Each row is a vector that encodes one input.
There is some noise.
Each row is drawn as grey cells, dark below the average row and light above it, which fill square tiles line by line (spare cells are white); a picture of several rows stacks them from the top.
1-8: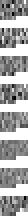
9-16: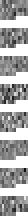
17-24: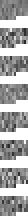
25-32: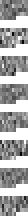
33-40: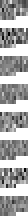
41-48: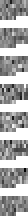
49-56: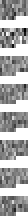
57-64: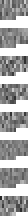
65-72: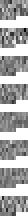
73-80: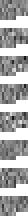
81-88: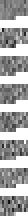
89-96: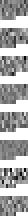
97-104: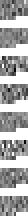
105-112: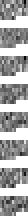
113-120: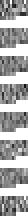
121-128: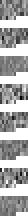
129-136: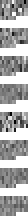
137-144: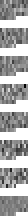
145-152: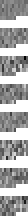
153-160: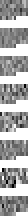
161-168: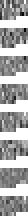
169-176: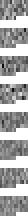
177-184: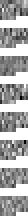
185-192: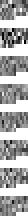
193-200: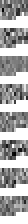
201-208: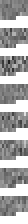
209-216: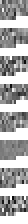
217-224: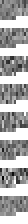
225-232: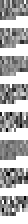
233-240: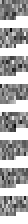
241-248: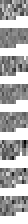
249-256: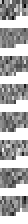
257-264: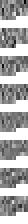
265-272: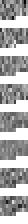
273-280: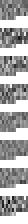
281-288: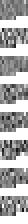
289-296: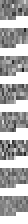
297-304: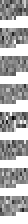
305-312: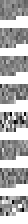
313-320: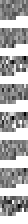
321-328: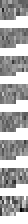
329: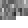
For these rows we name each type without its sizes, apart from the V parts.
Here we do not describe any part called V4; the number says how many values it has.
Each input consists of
a list of items, each a label and a value of V4.
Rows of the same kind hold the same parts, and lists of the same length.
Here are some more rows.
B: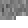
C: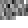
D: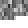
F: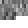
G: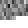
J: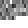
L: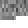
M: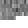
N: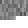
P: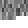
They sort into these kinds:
B, F
C, D, G
J, L, M, N, P

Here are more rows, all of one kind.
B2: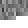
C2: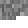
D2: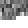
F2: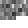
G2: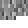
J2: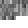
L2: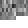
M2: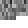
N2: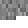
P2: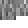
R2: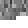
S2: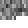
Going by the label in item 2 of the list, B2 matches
C2, D2 and F2.
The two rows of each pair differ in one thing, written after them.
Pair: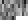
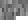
the label in item 2 of the list
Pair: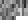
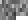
the value of V4 in item 1 of the list
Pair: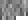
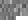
the label in item 2 of the list
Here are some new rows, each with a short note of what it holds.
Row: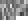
the empty list
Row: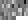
a list of two items
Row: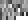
a list of two items
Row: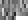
a list of one item
